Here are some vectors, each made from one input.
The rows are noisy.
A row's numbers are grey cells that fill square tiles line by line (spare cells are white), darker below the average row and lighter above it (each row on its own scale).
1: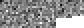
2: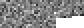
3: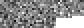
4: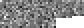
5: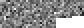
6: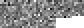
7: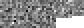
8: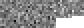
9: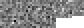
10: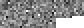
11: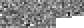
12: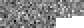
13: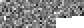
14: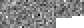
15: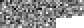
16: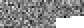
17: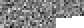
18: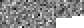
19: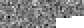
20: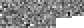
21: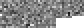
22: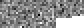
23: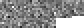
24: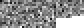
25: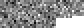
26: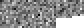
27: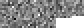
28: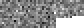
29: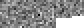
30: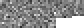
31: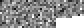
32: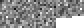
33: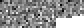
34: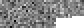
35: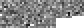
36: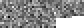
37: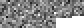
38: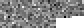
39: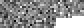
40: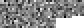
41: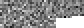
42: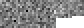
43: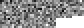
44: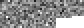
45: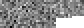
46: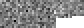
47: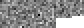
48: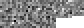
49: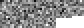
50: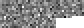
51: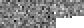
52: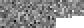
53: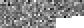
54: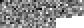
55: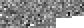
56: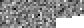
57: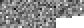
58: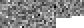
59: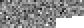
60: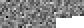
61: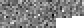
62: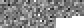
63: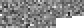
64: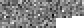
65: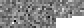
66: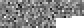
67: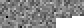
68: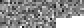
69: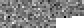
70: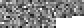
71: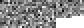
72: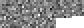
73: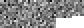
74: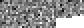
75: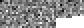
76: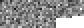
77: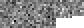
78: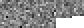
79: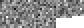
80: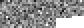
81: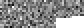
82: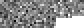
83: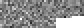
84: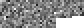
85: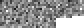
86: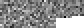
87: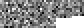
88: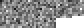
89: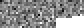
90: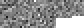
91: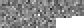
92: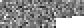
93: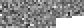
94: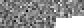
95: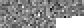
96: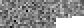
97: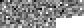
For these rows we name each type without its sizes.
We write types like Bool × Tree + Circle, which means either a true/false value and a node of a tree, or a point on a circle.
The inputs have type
Line + List(Circle).
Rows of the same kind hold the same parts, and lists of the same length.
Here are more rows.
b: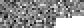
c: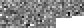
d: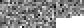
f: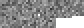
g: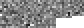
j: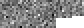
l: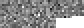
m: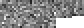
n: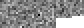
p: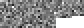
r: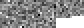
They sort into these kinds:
b
c, g
d, n, r
f, j, l, m, p

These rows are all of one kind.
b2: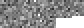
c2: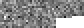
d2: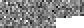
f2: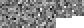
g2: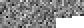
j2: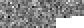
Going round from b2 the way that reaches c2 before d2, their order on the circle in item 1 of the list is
b2, f2, j2, c2, g2, d2.
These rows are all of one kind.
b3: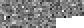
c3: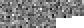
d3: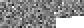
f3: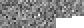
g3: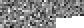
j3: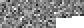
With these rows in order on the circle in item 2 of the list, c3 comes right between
b3 and f3.
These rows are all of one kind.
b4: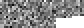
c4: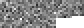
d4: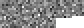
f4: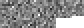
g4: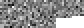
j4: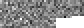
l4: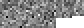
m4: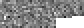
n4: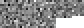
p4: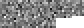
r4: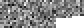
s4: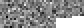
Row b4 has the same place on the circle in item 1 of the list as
g4, j4, r4 and s4.
